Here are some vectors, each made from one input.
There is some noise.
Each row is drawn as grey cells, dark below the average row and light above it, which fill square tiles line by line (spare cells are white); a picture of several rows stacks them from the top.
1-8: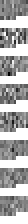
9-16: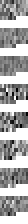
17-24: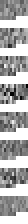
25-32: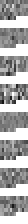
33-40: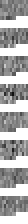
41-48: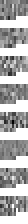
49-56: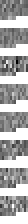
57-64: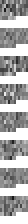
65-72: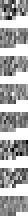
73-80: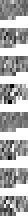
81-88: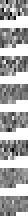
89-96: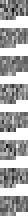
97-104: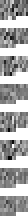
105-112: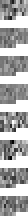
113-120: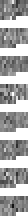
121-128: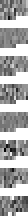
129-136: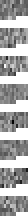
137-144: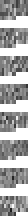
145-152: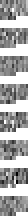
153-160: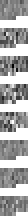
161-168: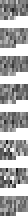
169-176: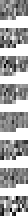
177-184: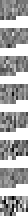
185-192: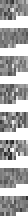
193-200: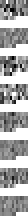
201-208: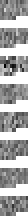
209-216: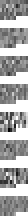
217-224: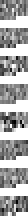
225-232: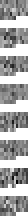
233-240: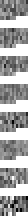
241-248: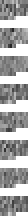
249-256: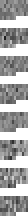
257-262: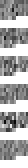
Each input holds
a node of a 7-node tree.
